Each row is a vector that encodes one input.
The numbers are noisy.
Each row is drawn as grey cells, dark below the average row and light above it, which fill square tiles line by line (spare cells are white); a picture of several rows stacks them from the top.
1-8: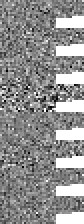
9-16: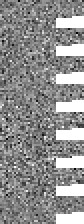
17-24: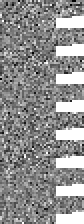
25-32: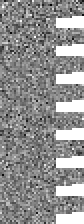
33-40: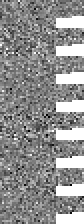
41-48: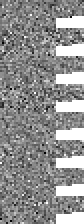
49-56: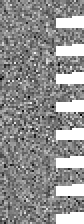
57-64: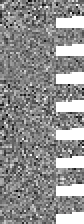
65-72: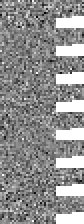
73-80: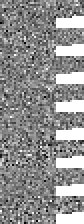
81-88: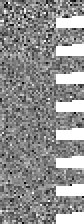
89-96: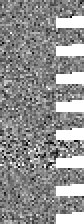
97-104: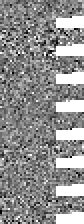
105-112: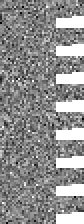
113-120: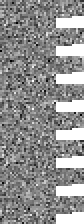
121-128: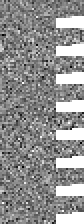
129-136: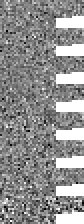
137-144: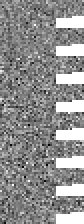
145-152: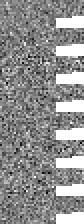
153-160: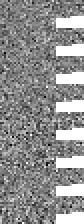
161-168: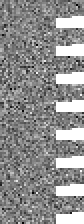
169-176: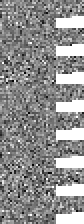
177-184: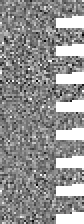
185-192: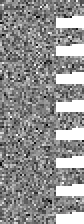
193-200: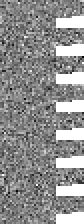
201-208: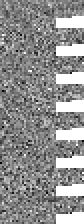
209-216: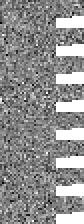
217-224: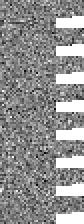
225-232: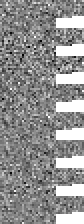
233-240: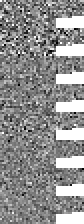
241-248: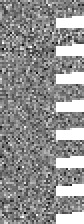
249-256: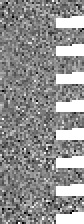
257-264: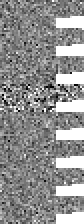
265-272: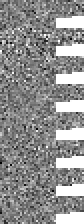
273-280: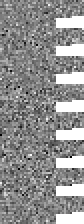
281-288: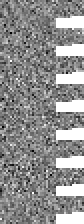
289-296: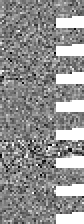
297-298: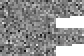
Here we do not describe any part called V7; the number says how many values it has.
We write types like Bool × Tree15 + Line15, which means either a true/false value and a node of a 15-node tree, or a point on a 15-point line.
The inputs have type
Circle16 × Label8 × V7 + Unit.
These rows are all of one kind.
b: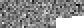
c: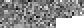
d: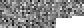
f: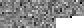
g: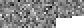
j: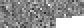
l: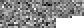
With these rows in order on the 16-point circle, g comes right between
b and l.
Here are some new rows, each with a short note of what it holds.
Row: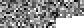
a fixed value
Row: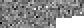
a point on a 16-point circle, one of 8 labels and a value of V7
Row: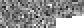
a point on a 16-point circle, one of 8 labels and a value of V7
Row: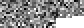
a fixed value
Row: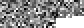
a fixed value
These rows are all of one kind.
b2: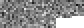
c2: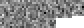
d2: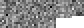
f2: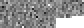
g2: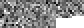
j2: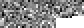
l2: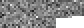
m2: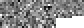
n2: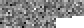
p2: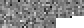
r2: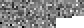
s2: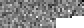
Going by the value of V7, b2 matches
g2 and l2.
